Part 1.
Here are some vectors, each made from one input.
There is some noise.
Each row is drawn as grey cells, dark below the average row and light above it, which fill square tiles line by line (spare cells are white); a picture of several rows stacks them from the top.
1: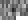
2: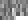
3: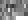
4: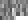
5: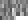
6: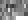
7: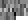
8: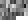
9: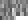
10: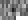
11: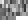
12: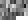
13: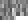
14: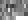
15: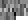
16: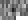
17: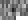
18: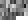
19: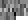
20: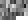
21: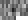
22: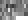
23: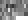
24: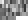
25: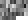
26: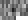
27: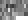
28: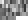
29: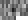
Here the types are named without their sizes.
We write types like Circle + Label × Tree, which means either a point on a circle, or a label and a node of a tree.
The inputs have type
Circle.
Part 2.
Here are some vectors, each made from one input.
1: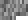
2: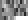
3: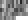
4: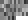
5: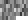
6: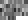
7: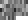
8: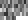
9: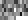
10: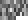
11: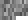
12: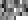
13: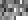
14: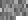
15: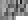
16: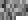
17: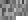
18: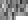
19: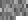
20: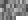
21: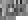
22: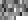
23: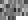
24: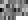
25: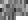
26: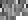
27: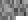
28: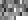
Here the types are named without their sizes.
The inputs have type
Line.
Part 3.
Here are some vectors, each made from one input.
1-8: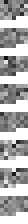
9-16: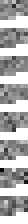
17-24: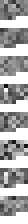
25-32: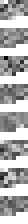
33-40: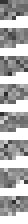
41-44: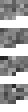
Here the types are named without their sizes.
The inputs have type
Label.
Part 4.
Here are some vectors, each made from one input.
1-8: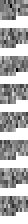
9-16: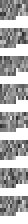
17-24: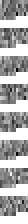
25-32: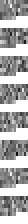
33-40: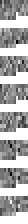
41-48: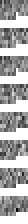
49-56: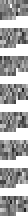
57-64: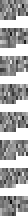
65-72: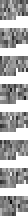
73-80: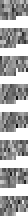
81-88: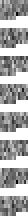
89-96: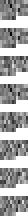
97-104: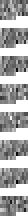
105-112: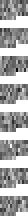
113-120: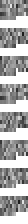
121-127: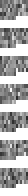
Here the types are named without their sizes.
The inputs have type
Bool × Bool × Bool × Bool.
